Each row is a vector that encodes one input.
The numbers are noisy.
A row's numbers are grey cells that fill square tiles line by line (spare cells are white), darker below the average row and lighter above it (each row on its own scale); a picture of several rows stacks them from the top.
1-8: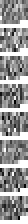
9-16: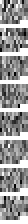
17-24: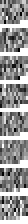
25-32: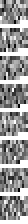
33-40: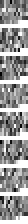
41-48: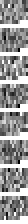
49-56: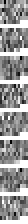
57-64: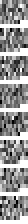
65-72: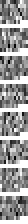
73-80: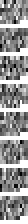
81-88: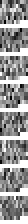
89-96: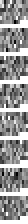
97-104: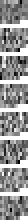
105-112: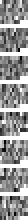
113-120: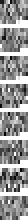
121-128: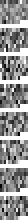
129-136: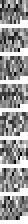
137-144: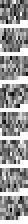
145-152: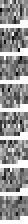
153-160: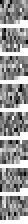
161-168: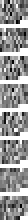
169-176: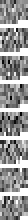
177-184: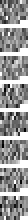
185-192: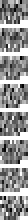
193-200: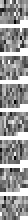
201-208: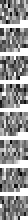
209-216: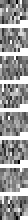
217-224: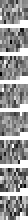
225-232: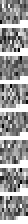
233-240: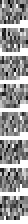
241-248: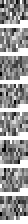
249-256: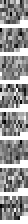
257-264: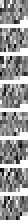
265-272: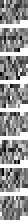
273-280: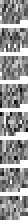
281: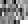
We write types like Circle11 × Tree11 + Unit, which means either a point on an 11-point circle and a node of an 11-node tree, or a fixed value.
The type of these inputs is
Bool × Bool × Bool × Bool.
